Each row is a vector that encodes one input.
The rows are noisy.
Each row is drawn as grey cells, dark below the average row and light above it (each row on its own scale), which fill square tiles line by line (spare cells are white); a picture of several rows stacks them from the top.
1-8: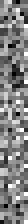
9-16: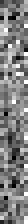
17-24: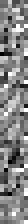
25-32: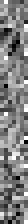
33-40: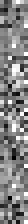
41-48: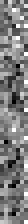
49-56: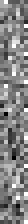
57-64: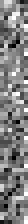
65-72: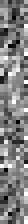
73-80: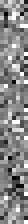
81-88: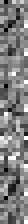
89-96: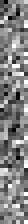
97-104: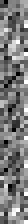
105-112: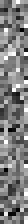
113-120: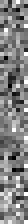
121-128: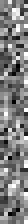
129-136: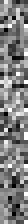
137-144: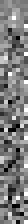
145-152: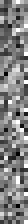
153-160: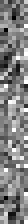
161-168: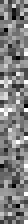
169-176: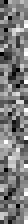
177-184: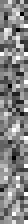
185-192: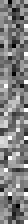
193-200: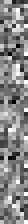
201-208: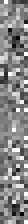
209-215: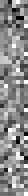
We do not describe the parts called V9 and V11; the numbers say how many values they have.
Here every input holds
either a point on an 8-point line and a true/false value, or a value of V9 and a value of V11.
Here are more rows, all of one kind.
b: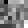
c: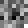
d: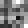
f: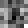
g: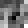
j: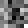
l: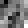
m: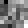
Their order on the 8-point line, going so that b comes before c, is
j, f, g, l, d, m, b, c.
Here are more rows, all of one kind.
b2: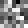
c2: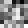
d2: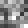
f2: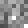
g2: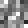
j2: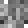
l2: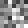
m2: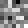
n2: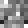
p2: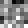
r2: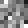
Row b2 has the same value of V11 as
c2, g2 and n2.
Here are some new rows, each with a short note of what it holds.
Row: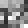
a value of V9 and a value of V11
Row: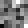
a point on an 8-point line and a true/false value
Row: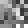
a value of V9 and a value of V11
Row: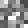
a value of V9 and a value of V11
